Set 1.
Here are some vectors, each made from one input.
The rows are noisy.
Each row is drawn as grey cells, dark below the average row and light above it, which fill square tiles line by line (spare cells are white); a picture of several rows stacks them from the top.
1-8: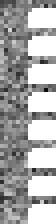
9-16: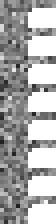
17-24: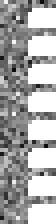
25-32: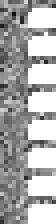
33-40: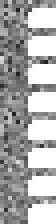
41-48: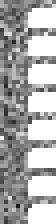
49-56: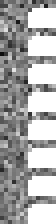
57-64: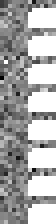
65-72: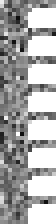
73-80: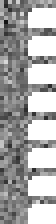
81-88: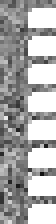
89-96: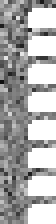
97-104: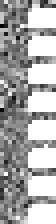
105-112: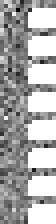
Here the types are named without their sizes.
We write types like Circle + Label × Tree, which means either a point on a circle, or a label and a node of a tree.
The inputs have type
Bool × Circle × Tree.
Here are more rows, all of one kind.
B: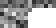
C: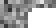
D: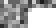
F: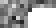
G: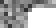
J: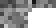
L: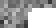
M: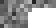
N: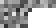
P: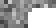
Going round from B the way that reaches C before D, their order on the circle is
B, P, F, M, C, G, L, J, N, D.
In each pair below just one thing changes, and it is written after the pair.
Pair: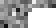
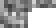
the node of the tree
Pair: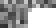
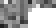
the place on the circle
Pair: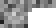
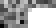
the node of the tree
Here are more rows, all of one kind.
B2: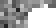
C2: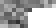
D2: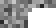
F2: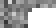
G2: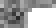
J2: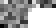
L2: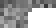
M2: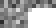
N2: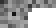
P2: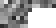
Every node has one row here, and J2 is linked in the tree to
M2 and P2.
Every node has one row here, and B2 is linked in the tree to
F2.
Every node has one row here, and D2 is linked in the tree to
C2, F2, M2 and N2.
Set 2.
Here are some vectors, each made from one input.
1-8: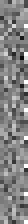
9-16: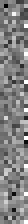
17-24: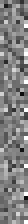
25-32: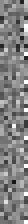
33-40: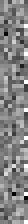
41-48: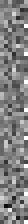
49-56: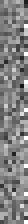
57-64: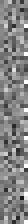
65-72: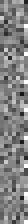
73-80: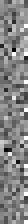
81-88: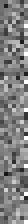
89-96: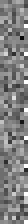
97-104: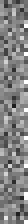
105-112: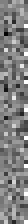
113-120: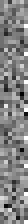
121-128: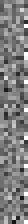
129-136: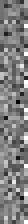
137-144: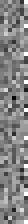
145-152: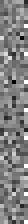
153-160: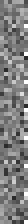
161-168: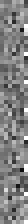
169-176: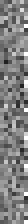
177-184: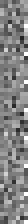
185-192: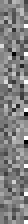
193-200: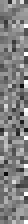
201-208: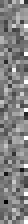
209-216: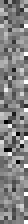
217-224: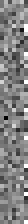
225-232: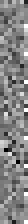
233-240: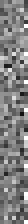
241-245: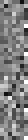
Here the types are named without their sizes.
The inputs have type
Bool × Bool × Bool × Bool + List(Line).
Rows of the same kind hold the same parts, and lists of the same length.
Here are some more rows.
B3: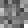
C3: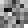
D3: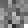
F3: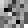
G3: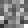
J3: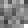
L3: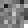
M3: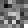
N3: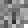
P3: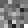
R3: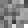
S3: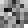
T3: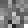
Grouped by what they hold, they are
B3, D3, L3, M3, P3, T3
C3, F3, S3
G3, J3
N3, R3

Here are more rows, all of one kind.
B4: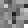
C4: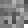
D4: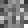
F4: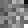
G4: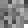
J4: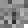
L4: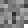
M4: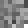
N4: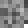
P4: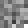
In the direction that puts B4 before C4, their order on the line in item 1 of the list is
B4, J4, L4, D4, C4, N4, G4, F4, M4, P4.
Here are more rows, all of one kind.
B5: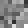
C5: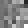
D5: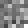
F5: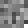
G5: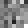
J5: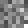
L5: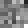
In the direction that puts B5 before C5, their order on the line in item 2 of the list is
B5, C5, F5, L5, G5, D5, J5.
